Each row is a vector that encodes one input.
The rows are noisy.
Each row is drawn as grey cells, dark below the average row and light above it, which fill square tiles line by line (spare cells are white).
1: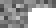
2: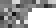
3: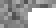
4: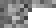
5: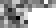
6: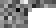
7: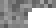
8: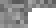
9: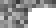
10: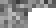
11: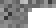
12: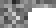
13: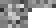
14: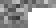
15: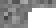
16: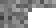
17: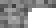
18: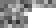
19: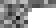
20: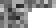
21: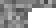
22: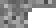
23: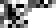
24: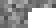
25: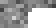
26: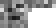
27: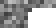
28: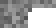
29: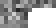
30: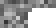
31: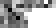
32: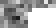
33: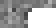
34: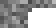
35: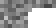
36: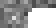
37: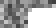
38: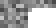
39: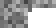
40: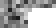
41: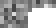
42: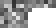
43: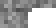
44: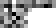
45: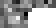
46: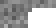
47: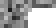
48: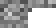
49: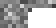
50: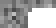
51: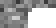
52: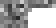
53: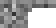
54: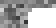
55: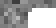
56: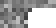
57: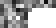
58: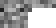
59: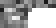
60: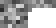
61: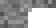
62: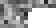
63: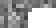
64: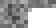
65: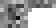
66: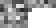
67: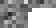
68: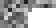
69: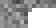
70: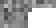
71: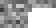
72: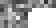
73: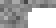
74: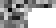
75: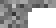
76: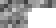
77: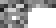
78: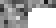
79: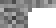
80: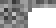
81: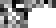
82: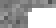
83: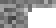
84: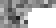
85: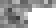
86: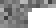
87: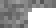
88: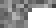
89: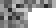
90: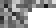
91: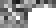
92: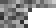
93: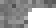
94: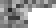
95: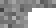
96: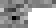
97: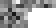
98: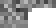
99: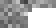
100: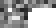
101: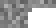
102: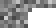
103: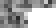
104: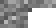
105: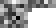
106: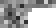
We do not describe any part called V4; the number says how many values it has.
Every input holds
a point on a 5-point line, together with a list of up to two items, each a true/false value and a value of V4.
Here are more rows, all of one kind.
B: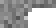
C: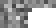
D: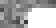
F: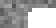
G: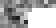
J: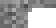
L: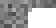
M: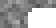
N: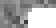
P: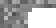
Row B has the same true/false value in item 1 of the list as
D, G and N.
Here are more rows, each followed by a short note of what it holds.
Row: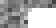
a point on a 5-point line, together with a list of two items
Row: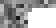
a point on a 5-point line, together with a list of one item
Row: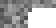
a point on a 5-point line, together with the empty list
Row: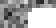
a point on a 5-point line, together with a list of two items
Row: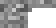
a point on a 5-point line, together with a list of two items
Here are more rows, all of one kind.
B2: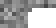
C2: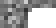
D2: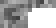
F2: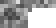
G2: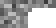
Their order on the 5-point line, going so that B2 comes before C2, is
B2, C2, D2, G2, F2.
